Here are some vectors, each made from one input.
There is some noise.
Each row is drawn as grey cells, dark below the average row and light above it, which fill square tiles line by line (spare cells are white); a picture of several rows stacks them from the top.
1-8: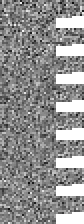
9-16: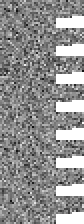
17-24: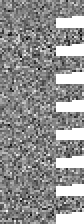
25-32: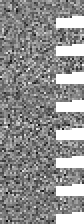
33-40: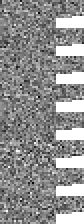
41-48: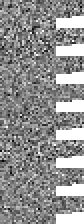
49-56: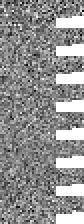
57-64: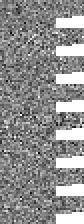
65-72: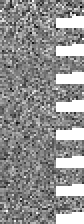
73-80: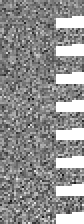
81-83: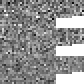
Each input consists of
a point on an 11-point line.
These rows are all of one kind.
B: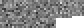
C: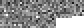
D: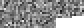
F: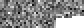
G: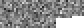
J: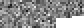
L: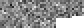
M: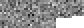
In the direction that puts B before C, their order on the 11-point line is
J, L, M, G, B, F, D, C.
